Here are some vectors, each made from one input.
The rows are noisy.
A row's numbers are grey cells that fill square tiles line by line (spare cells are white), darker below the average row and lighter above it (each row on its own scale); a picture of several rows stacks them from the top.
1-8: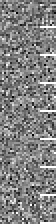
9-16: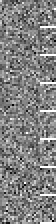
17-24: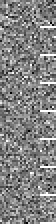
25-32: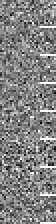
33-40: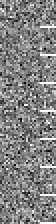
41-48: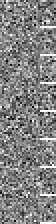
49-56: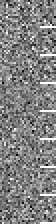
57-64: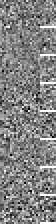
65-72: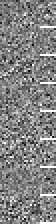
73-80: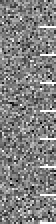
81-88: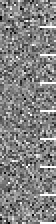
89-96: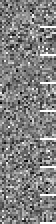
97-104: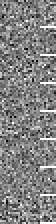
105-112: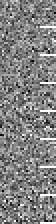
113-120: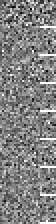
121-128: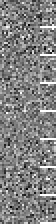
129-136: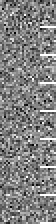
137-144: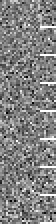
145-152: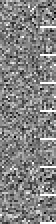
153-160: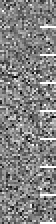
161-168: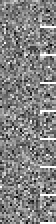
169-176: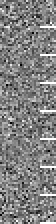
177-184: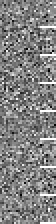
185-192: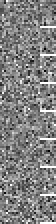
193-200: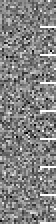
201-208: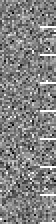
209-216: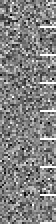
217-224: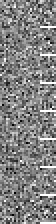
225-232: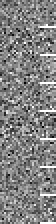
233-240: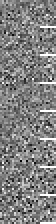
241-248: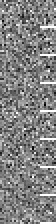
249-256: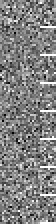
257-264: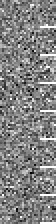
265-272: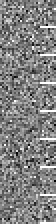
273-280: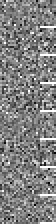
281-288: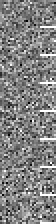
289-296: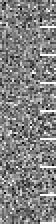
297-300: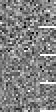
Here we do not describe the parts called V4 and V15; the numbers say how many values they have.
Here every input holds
a true/false value and a value of V4, together with either a point on a 10-point line, or a value of V15.
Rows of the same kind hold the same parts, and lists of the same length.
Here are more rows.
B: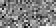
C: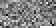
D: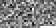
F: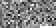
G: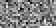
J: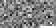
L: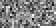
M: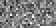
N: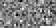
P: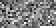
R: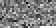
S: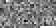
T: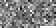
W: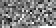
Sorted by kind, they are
B, J, N, R, S, T
C, D, F, G, L, M, P, W

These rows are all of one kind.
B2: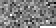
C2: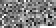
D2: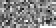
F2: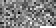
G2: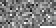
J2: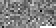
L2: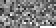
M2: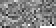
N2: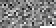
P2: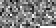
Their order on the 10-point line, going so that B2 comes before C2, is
M2, J2, N2, G2, B2, F2, P2, D2, C2, L2.
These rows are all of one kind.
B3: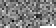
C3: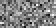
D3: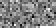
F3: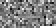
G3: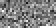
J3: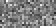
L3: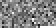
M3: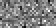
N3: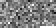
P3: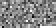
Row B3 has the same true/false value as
C3, G3 and M3.
